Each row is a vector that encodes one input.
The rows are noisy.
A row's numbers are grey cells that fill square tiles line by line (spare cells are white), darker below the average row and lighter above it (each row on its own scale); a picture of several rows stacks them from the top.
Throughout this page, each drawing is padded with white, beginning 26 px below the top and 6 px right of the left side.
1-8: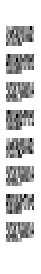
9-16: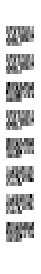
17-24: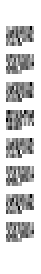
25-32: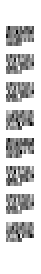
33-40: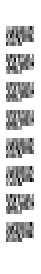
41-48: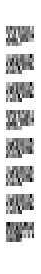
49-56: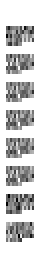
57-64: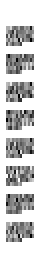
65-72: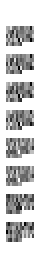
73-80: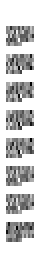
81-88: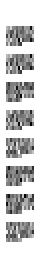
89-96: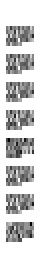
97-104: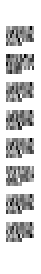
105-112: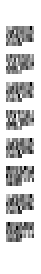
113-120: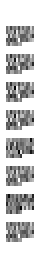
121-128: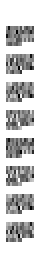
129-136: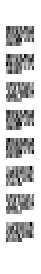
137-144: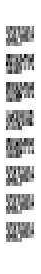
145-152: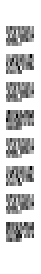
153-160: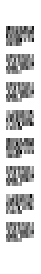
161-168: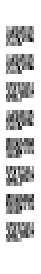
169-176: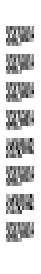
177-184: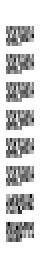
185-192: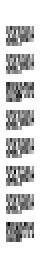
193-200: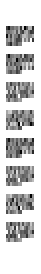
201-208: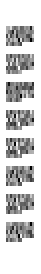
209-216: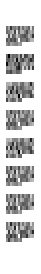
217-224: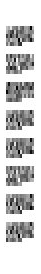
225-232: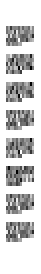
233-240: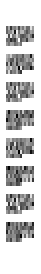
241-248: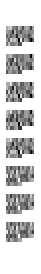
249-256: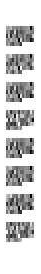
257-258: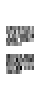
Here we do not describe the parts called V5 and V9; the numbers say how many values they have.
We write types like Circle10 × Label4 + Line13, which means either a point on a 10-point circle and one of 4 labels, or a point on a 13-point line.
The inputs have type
Bool × V5 + Tree10 × Tree10 + V9.
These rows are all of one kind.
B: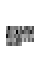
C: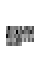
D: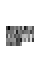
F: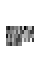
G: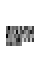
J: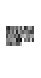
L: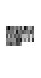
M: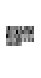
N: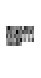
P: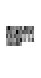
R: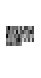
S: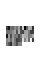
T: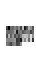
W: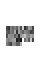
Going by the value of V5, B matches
C, G, M and R.
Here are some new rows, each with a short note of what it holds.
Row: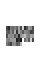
a true/false value and a value of V5
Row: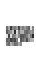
a node of each of two 10-node trees
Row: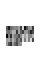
a true/false value and a value of V5
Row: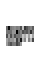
a true/false value and a value of V5
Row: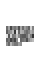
a node of each of two 10-node trees
